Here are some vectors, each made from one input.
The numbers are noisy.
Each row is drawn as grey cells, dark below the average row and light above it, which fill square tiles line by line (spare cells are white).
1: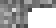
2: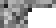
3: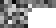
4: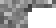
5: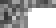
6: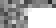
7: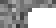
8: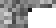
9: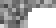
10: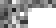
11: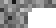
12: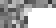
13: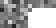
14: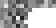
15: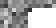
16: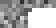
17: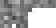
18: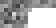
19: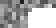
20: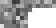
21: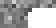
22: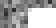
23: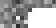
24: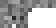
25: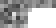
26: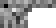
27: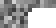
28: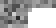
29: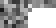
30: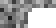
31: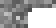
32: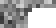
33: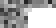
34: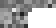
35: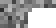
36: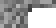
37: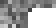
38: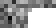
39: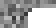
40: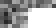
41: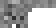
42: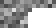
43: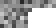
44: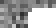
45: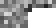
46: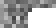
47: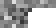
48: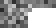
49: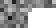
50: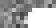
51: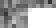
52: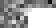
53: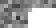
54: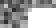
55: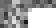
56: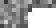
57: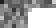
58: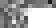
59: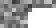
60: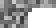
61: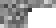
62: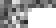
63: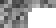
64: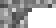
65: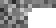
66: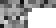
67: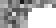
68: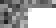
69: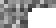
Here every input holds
either a point on a 5-point line and a point on a 6-point line, or a point on a 7-point line.
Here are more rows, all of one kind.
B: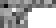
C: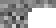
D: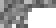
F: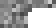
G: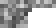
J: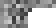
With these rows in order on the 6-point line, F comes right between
B and J.
